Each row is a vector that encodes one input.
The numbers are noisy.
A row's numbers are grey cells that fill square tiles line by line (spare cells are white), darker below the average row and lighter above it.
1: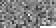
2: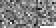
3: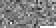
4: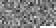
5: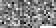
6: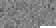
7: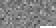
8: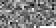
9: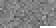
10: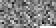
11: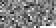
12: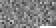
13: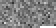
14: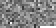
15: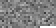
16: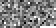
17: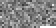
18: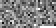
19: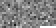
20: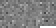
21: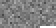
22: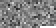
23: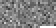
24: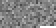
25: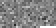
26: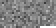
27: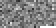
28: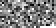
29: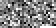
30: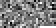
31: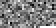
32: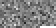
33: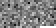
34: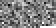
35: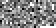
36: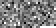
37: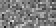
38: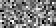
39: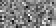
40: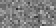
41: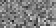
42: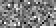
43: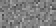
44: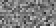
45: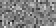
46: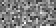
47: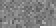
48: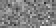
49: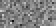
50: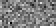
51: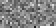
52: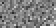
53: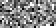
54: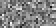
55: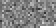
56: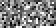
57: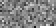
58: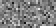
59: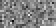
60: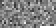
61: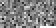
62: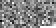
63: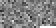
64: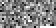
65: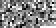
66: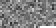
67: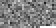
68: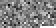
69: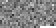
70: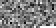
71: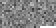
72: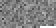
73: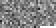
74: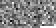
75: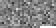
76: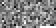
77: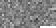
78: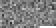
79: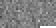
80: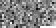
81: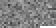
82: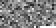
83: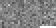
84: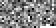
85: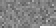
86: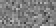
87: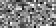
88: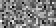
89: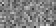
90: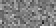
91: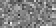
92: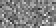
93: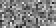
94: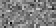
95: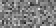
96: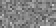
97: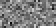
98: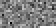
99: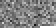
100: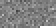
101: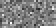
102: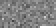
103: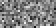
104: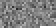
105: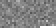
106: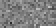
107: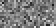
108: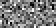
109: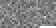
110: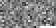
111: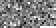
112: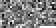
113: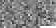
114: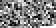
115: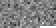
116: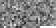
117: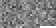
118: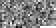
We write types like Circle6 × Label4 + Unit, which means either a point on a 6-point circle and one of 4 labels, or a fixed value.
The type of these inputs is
Label8 × (Label8 + Tree8).
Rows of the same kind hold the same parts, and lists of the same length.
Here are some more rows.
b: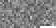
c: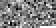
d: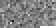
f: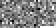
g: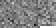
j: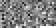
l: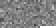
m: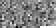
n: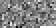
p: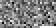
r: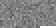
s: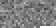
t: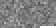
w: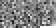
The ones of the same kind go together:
b, d, f, g, j, l, s
c, m, n, p, r, t, w

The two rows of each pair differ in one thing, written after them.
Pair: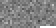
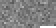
the node of the tree
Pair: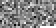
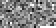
the label
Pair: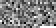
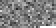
the label
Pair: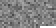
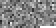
the node of the tree
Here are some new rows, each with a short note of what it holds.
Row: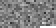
one of 8 labels and a node of an 8-node tree
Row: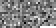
two labels (each one of 8)
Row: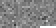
one of 8 labels and a node of an 8-node tree
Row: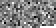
two labels (each one of 8)
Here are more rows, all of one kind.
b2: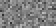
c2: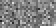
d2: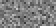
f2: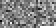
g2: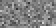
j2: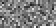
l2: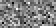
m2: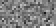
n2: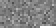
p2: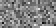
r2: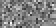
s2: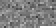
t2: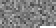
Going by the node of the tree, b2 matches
c2, j2, r2 and s2.
